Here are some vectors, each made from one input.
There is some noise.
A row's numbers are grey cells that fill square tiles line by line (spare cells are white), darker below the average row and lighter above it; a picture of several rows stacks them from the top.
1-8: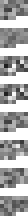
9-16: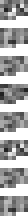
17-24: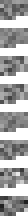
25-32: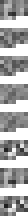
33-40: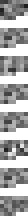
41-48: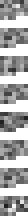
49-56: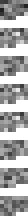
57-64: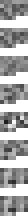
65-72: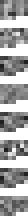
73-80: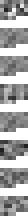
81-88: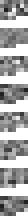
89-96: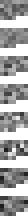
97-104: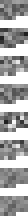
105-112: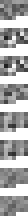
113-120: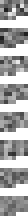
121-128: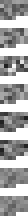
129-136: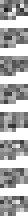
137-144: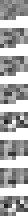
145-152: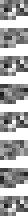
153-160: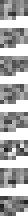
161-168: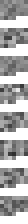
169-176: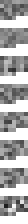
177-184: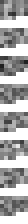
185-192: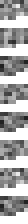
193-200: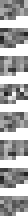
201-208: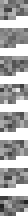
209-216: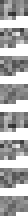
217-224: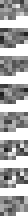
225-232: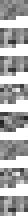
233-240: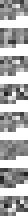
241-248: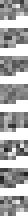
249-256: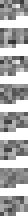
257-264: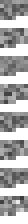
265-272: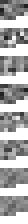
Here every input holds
a node of an 8-node tree.
